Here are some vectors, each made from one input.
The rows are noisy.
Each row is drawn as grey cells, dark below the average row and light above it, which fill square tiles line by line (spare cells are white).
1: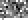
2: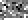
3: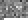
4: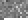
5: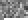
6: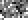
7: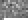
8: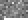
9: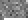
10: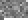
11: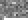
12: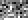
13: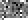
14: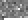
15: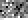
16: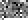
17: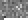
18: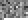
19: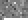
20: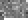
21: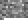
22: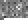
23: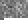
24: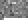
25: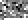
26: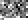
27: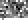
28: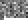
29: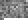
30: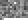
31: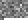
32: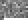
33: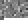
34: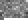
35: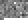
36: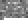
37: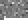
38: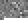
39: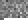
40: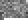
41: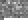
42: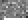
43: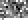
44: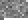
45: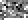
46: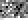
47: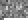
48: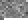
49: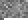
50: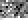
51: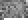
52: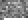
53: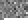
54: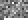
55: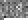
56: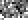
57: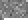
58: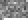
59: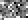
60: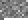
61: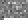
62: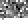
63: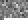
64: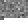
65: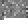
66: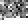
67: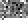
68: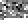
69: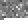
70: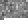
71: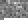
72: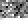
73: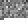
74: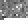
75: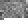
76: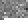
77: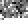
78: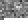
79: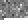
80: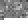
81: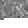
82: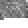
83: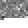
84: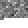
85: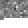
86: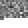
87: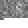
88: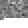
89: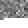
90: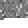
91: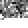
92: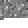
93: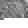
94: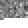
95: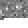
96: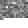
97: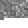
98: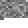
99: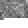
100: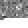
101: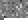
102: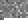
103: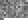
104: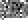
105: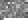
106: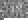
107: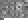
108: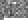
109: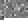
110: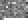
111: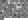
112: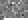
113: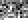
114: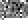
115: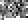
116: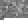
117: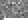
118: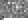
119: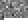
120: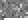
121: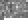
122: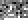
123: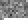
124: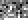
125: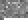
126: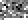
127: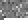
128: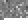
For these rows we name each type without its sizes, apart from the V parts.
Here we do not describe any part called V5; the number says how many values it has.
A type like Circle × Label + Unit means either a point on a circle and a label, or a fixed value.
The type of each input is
Line × (Line × Line + V5) + Tree.
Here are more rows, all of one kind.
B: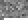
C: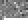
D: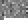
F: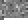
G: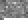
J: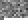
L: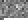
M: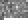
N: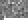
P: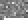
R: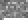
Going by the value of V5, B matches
J, N and P.
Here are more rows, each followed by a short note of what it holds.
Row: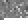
a point on each of three lines
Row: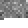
a point on each of three lines
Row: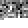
a node of a tree
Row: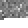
a point on each of three lines
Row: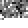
a node of a tree
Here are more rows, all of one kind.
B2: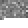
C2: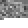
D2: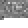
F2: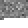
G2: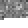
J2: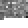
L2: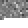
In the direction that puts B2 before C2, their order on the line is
J2, B2, C2, D2, L2, F2, G2.
